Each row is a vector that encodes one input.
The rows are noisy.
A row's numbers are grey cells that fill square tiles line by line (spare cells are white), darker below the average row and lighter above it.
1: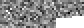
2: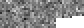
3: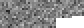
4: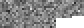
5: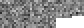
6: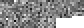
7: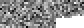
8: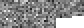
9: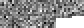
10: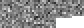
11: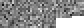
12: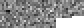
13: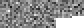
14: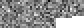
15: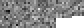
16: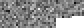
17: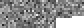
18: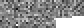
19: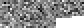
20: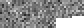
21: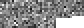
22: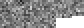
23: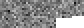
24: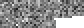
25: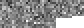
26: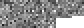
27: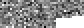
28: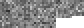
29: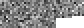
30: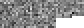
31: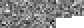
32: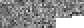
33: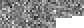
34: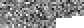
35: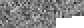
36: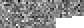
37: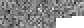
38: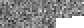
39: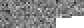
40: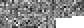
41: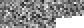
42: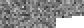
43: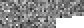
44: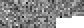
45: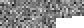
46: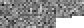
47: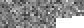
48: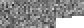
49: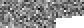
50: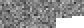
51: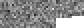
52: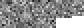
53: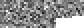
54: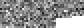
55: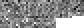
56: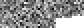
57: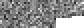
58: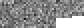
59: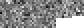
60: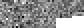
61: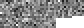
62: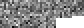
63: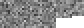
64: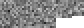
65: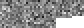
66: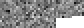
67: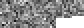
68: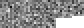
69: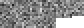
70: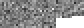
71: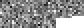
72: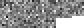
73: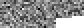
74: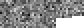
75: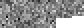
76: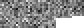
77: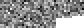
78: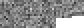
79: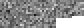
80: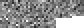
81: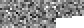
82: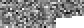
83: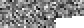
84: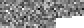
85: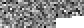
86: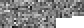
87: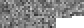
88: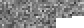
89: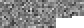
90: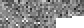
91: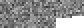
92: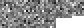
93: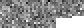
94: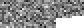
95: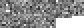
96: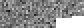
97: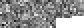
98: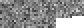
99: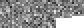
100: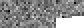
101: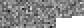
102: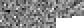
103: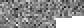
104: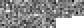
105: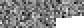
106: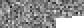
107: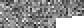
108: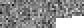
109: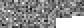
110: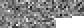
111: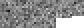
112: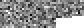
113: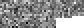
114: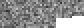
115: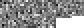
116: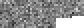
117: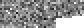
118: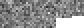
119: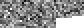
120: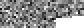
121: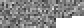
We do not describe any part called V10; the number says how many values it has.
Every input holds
either a point on a 4-point line and a point on a 5-point line, or three true/false values, or a value of V10.
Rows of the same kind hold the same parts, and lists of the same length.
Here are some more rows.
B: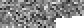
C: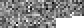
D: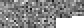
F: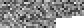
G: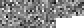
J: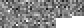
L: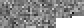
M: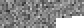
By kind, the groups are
B, F
C, D, G, J
L, M

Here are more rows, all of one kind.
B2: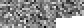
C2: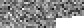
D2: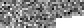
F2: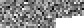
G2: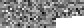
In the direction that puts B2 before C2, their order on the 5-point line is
D2, B2, C2, G2, F2.
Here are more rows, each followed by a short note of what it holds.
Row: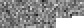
a value of V10
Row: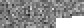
a value of V10
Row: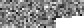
a point on a 4-point line and a point on a 5-point line
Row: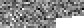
a point on a 4-point line and a point on a 5-point line
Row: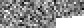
a point on a 4-point line and a point on a 5-point line
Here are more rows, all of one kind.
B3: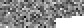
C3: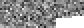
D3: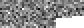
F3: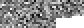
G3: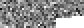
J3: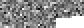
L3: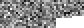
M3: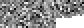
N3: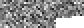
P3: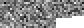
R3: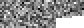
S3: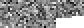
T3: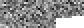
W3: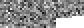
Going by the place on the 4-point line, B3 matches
G3, J3 and M3.
